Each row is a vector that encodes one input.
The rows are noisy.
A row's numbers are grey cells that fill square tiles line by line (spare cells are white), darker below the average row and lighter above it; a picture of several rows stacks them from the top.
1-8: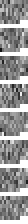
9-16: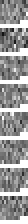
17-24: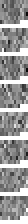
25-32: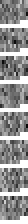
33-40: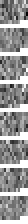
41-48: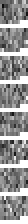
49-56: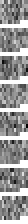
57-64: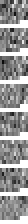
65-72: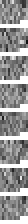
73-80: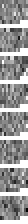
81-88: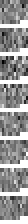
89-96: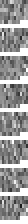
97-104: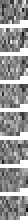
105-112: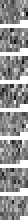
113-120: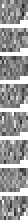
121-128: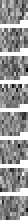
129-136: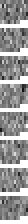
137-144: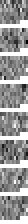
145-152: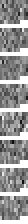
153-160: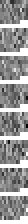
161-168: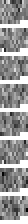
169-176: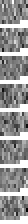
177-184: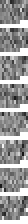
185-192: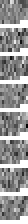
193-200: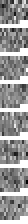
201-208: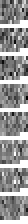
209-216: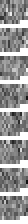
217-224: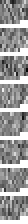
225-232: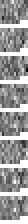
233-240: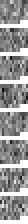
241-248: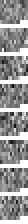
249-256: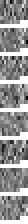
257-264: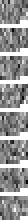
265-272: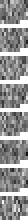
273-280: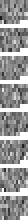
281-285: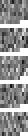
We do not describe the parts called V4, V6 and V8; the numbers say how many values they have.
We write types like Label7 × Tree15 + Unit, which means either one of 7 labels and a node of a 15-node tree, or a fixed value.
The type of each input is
Bool × Tree7 × V6 × V8 + (Tree11 + Unit) × V4.
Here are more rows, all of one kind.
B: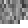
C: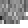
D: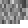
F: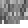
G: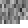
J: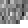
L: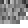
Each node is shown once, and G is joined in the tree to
D and F.
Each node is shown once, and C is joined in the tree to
B and D.
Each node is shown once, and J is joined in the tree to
D and L.
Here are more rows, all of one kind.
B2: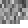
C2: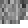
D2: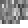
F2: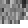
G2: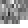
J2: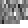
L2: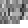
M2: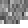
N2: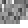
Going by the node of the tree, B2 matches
C2 and D2.
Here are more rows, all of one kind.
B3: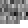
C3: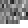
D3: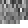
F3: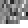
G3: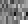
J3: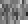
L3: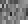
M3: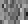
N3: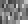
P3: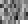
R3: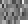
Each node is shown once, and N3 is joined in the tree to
L3.
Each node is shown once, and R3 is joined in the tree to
D3.
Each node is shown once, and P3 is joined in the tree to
D3.
